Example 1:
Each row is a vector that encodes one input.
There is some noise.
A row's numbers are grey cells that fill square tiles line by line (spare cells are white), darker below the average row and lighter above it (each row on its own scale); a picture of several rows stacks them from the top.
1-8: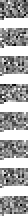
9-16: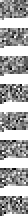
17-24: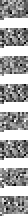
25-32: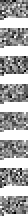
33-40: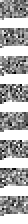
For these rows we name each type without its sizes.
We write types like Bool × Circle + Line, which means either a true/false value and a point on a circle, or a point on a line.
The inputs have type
Line.
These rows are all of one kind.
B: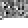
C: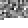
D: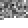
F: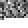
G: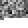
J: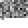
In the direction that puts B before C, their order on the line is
D, B, C, J, F, G.
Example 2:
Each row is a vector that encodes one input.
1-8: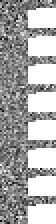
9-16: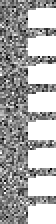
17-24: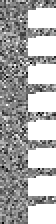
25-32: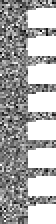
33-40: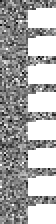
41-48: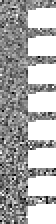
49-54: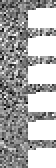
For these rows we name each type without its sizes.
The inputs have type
Line × Line.
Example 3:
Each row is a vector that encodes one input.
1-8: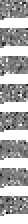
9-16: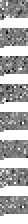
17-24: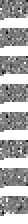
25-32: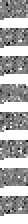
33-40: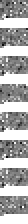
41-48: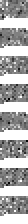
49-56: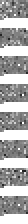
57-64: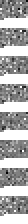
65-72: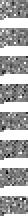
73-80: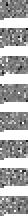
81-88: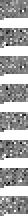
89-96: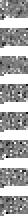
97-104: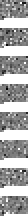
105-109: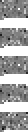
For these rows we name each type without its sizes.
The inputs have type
Label.
